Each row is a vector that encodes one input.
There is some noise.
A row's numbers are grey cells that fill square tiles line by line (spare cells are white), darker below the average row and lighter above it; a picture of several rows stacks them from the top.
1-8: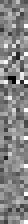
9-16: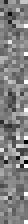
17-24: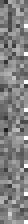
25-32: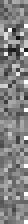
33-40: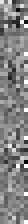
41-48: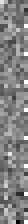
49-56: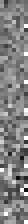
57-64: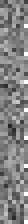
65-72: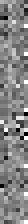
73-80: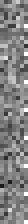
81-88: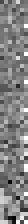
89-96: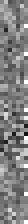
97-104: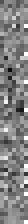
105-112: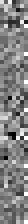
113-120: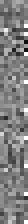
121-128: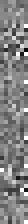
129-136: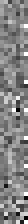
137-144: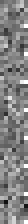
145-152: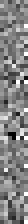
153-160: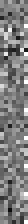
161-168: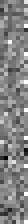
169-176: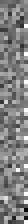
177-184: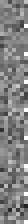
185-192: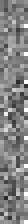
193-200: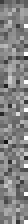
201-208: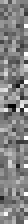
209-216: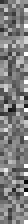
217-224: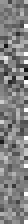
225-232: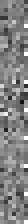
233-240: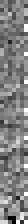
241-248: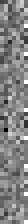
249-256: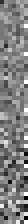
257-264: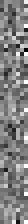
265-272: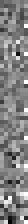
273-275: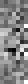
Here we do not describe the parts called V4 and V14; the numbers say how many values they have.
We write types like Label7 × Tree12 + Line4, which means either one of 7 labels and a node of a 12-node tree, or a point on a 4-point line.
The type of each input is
(Circle10 + Line13) × V14 + V4.
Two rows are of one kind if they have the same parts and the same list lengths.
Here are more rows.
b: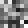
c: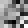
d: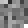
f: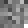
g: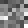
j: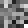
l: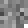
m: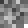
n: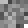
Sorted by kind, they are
b, c, j
d, g, l, m, n
f

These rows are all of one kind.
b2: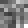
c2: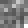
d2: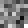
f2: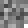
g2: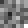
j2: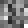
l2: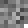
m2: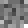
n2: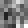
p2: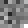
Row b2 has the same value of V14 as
c2 and n2.
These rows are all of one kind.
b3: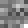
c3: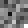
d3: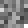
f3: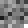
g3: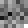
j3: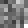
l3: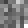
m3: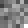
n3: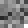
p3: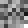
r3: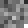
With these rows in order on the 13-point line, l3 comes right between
j3 and r3.
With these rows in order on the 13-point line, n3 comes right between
m3 and p3.
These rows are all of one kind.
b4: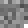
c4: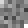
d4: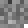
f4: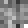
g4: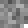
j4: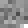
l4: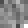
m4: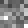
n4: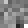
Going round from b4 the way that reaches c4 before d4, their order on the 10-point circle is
b4, l4, m4, f4, c4, d4, g4, j4, n4.
